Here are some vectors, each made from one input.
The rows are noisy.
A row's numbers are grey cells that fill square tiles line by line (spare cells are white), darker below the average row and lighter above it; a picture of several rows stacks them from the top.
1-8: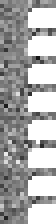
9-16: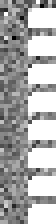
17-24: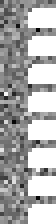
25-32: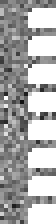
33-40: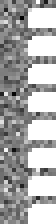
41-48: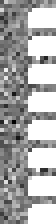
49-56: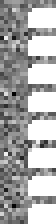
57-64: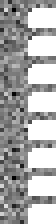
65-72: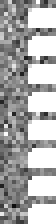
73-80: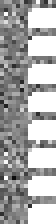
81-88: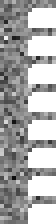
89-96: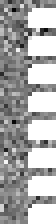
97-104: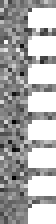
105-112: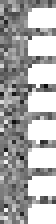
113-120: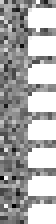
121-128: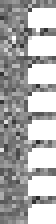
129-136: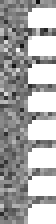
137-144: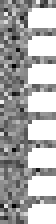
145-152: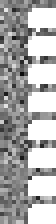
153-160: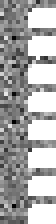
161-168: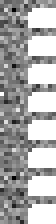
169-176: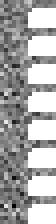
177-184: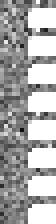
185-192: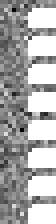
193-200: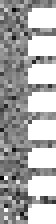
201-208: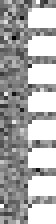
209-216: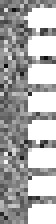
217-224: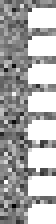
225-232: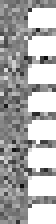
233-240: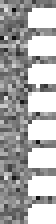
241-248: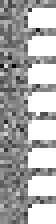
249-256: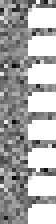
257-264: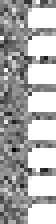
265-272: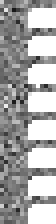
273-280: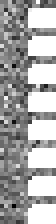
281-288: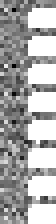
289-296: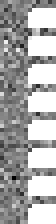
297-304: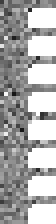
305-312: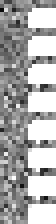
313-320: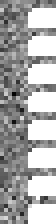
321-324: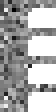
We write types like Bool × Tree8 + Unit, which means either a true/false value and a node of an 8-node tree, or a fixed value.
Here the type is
(Bool × Bool × Bool + Unit) × (Label7 × Label7 + Unit).
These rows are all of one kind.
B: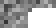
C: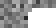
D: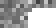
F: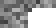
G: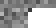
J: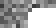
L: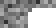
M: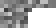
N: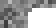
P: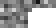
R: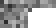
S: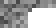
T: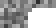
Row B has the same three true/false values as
F and L.
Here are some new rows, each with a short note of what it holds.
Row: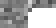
two labels (each one of 7) and three true/false values
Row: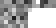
two labels (each one of 7)
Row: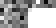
a fixed value
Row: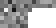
three true/false values
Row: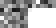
a fixed value
